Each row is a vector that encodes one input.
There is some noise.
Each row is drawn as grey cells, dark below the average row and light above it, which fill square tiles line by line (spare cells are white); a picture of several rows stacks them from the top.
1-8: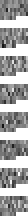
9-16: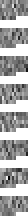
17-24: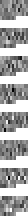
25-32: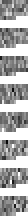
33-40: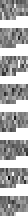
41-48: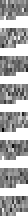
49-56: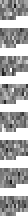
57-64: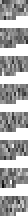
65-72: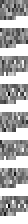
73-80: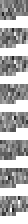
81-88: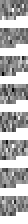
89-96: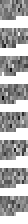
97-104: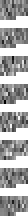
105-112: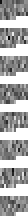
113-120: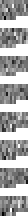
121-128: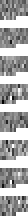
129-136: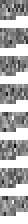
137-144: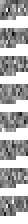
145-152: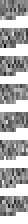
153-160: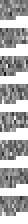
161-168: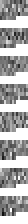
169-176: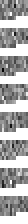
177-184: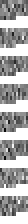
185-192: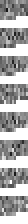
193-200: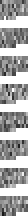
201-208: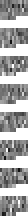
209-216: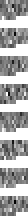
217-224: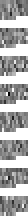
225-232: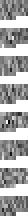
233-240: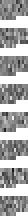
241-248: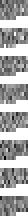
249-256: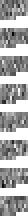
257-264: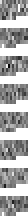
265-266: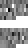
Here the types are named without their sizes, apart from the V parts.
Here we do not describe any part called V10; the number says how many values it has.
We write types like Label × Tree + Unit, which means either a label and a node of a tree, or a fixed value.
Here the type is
(Bool × Bool × Bool × Line + Label) × (Line + V10).
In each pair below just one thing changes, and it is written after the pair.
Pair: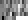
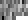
the label
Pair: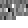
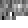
the place on the line
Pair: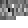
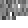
the place on the line
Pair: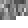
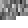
the label
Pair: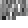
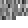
the label
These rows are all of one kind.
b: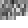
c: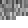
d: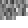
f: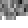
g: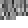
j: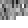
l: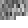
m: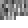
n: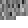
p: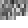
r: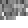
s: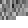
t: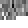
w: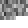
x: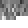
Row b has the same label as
j, l, m and p.
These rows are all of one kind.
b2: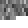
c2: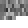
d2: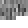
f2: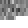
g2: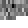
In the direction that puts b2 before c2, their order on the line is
b2, c2, g2, d2, f2.
